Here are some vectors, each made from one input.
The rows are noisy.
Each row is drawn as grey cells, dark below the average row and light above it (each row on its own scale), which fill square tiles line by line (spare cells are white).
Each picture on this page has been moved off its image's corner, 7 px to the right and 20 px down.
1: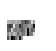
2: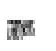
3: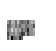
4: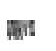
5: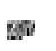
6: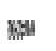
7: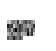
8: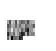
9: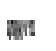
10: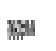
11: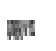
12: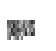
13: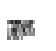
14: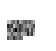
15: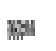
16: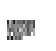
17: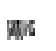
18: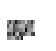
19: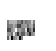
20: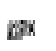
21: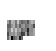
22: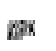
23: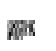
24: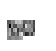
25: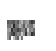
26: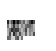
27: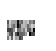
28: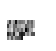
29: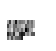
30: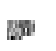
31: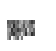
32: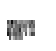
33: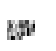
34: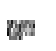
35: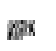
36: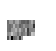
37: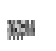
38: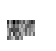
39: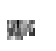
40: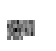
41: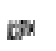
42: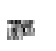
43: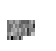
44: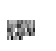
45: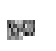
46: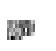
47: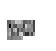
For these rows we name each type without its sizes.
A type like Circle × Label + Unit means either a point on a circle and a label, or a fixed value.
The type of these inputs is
Label.
